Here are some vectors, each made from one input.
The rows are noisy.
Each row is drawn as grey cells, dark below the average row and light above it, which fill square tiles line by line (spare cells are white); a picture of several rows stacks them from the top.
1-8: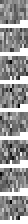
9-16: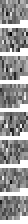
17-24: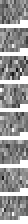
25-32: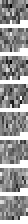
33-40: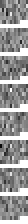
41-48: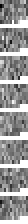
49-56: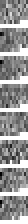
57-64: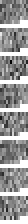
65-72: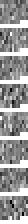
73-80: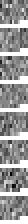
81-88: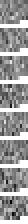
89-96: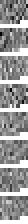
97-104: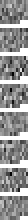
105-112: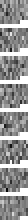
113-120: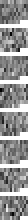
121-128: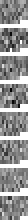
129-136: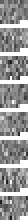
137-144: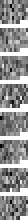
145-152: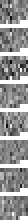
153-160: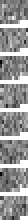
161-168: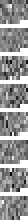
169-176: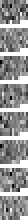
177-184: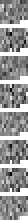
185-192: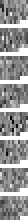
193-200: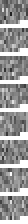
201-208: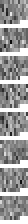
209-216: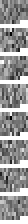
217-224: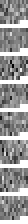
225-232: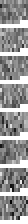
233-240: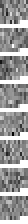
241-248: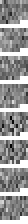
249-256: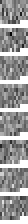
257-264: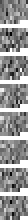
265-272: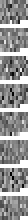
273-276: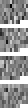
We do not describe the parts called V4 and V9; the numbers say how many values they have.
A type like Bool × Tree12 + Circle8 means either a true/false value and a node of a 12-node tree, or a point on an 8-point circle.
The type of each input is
((Bool × Bool × Bool + V9) × Line7 + Line8) × V4.
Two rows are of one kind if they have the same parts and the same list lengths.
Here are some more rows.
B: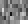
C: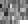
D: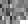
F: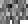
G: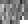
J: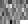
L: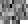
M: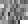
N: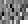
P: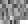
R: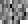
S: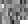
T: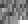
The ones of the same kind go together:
B, C, G, J, P, T
D, M, S
F, L, N, R

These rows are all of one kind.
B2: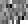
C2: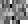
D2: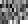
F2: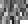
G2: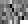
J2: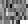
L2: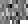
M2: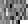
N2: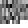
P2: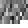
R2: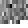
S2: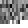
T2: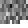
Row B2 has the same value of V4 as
G2, L2, R2 and T2.
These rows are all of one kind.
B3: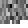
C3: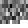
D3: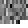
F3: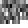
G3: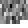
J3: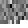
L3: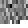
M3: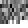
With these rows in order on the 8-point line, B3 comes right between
C3 and L3.
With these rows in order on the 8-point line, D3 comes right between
J3 and L3.
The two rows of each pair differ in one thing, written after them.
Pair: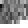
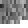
the place on the 7-point line
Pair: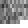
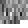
the value of V4
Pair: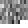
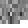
the place on the 7-point line
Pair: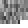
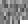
one of the three true/false values
